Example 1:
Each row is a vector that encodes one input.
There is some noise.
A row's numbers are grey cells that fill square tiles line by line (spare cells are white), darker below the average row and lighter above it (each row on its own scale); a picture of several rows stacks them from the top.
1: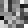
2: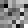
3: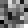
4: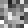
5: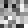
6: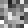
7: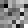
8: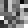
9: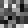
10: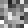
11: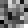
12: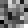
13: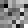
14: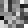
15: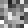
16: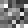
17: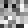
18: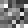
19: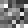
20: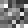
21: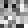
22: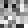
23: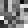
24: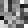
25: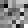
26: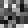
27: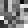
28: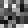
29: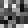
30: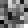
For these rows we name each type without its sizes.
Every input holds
three true/false values.
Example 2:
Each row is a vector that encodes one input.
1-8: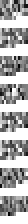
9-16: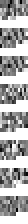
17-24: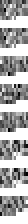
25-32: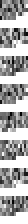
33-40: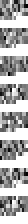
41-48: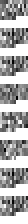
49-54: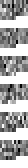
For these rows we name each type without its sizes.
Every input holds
a label.
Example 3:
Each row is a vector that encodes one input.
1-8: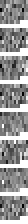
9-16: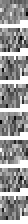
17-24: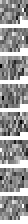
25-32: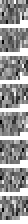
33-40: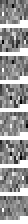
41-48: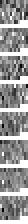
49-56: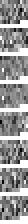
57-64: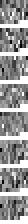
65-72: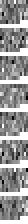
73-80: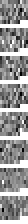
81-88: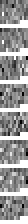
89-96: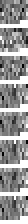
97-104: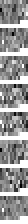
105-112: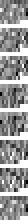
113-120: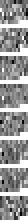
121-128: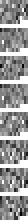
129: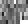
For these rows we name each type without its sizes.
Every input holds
either a point on a circle, or a fixed value.
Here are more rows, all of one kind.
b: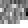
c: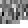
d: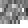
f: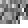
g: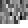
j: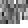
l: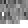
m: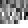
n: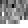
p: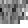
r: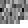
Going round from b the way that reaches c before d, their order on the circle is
b, l, n, m, g, r, p, j, c, f, d.
